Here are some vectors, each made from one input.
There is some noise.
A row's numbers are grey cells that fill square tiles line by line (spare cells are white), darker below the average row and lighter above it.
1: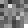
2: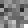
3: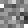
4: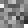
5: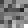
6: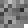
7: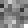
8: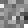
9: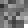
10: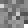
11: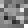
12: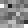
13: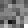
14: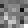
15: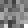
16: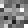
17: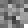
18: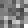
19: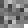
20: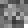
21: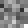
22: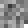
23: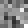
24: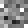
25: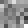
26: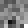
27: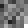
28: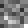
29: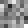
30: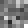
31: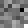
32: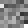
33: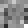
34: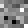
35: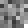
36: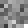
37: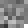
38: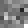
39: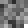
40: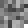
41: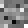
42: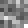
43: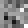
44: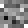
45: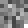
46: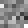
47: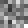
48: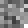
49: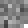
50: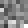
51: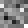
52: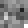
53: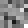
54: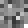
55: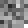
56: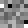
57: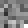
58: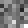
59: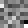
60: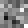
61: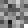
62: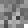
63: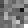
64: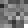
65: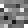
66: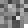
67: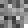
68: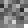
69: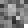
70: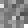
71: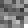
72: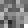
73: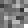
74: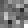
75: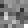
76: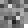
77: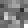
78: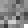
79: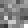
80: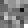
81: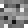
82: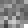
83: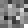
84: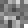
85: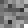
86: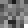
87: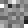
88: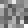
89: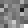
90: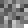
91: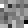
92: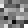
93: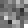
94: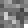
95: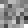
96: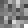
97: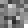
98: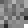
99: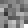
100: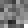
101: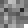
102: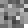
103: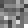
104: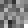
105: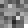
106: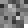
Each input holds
a point on a 14-point line, together with either a fixed value, or three true/false values.
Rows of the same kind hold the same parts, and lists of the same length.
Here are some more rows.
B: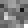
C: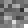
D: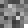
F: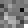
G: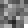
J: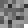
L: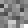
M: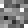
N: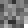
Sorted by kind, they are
B, C, F, J, L
D, G, M, N

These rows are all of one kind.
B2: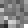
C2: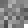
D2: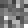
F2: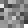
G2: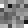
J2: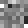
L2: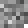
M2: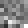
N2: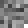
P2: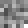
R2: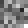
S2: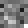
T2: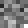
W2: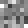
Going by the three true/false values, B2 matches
D2, L2, M2 and S2.
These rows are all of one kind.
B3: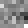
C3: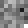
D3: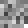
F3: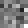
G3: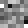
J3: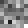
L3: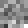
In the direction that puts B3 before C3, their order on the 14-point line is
G3, B3, D3, L3, C3, F3, J3.
